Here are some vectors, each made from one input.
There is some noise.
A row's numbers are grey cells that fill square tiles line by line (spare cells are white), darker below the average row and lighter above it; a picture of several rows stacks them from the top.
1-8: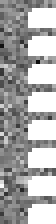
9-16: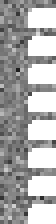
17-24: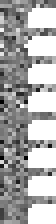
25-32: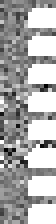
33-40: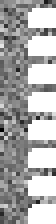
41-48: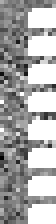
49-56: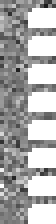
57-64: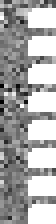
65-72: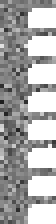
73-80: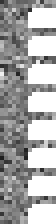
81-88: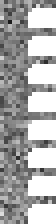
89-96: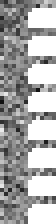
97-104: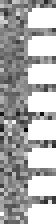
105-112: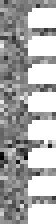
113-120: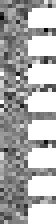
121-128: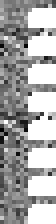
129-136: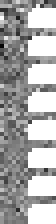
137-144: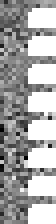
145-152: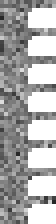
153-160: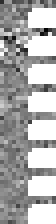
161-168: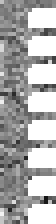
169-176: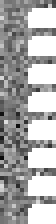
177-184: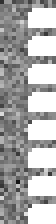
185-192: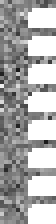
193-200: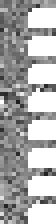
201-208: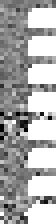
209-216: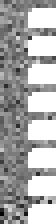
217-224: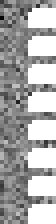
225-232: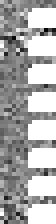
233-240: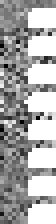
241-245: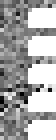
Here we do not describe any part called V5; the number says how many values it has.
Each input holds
a value of V5, together with either one of 10 labels, or a point on a 6-point line and a true/false value.
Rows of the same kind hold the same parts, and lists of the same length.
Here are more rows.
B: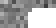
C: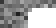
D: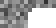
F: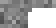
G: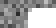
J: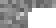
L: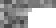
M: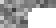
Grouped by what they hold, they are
B, F, J, M
C, D, G, L

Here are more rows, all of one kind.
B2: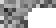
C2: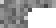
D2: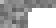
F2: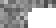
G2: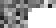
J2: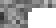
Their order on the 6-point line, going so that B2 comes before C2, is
F2, J2, B2, G2, C2, D2.
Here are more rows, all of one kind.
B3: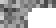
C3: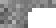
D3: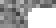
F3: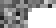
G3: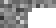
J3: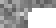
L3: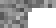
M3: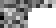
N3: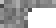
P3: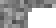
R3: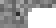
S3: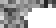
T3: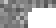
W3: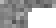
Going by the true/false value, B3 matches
C3, J3, L3 and N3.
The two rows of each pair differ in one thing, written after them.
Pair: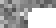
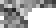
the value of V5
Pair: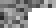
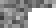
the true/false value
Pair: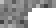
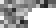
the value of V5
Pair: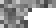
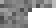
the place on the 6-point line
